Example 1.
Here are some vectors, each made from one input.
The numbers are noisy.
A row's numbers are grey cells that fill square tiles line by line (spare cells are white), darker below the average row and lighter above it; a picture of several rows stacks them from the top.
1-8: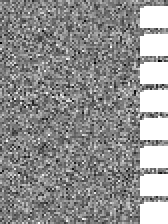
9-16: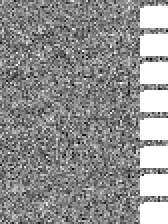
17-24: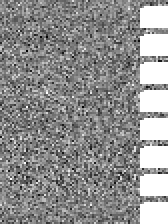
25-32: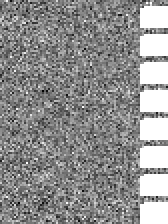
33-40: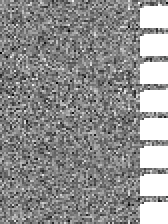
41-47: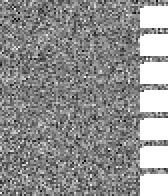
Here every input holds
a point on a 10-point circle.
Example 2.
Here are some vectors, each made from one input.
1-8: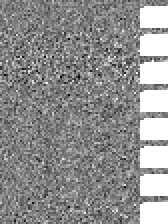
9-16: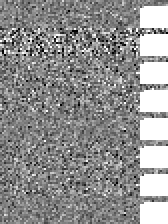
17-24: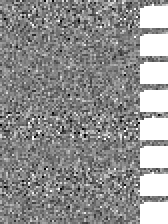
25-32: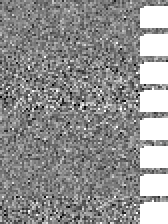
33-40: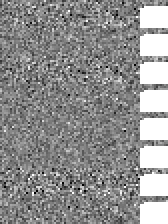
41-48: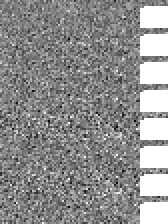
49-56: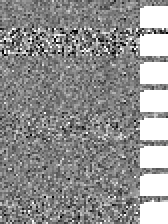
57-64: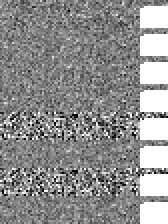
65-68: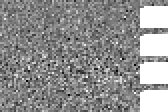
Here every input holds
either a point on a 5-point circle, or a fixed value.
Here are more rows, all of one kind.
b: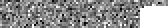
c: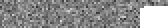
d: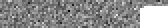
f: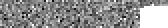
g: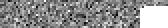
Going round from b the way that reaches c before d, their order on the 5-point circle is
b, g, c, d, f.
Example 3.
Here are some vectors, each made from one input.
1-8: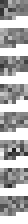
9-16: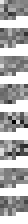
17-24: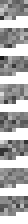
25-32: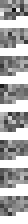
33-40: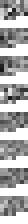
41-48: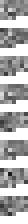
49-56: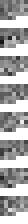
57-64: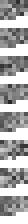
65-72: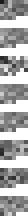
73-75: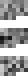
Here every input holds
three true/false values.
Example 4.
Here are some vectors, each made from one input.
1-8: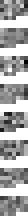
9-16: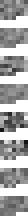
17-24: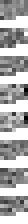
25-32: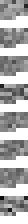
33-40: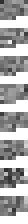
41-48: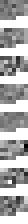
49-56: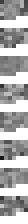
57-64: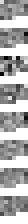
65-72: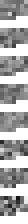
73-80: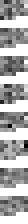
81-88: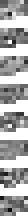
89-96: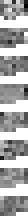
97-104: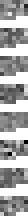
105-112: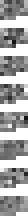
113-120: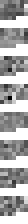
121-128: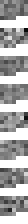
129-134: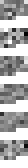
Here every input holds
a point on an 11-point line.
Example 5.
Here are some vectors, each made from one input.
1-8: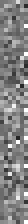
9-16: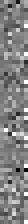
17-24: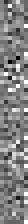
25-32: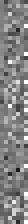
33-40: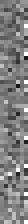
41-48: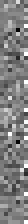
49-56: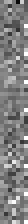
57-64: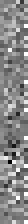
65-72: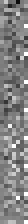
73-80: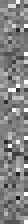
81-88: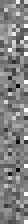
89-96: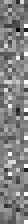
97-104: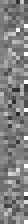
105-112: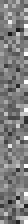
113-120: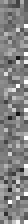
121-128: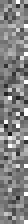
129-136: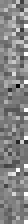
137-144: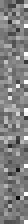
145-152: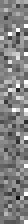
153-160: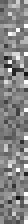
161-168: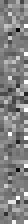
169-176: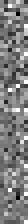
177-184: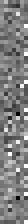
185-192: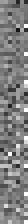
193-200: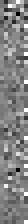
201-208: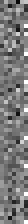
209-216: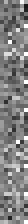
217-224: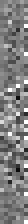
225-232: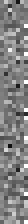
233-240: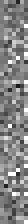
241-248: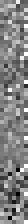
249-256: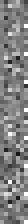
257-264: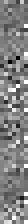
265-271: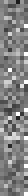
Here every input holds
a point on a 19-point circle.
